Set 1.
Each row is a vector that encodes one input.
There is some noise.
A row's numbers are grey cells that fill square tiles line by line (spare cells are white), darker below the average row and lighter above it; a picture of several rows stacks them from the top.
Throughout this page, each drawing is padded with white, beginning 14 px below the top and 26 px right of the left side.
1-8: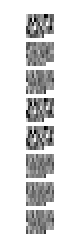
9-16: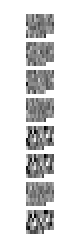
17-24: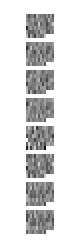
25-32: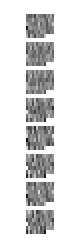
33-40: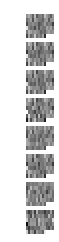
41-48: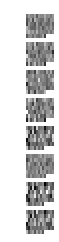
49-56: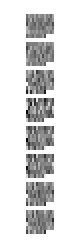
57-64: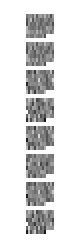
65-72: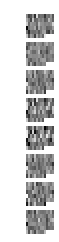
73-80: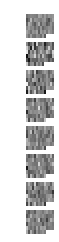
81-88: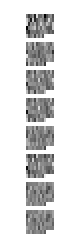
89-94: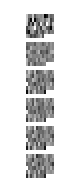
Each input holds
a point on a 10-point line.
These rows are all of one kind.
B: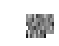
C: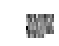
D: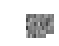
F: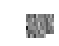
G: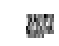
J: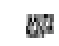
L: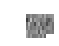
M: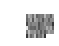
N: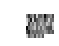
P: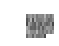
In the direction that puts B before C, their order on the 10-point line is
B, M, P, L, D, F, C, N, G, J.
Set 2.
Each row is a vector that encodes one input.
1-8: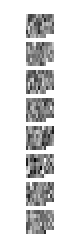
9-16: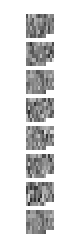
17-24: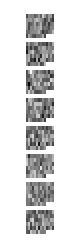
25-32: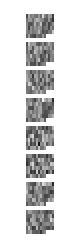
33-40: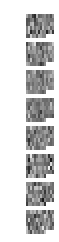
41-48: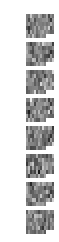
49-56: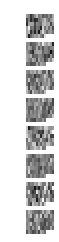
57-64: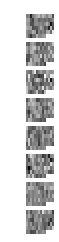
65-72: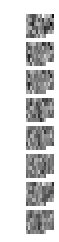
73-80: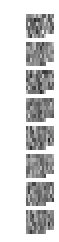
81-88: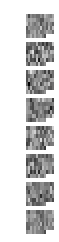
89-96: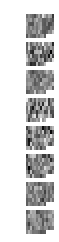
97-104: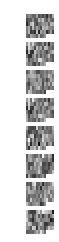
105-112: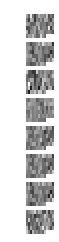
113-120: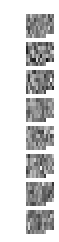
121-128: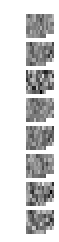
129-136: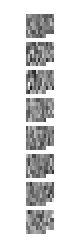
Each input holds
a node of an 8-node tree.
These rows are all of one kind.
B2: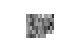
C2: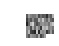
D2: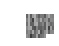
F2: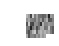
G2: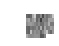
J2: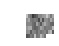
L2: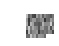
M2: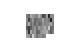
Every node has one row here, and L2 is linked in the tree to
C2 and J2.
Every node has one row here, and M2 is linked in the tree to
F2 and G2.
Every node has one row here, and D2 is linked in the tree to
B2 and J2.
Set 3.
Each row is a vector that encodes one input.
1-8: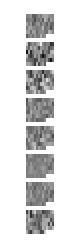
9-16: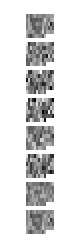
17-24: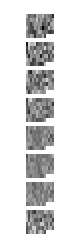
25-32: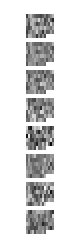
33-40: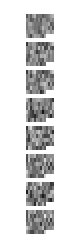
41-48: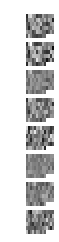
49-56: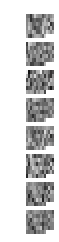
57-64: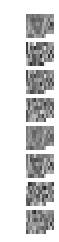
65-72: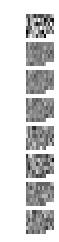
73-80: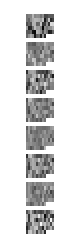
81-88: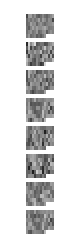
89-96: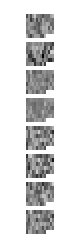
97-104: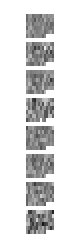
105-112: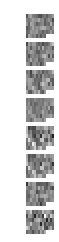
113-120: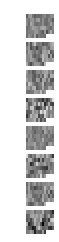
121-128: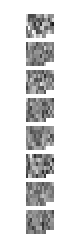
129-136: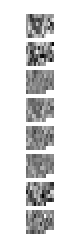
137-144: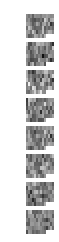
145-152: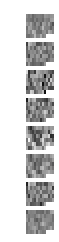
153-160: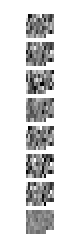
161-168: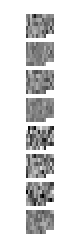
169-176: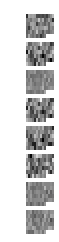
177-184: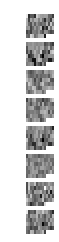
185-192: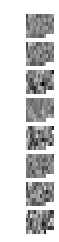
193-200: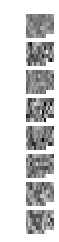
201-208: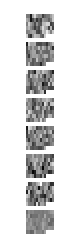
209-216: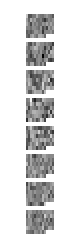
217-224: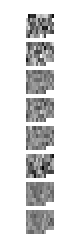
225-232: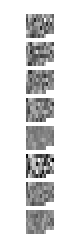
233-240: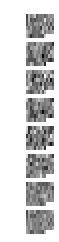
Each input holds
a point on a 4-point line.
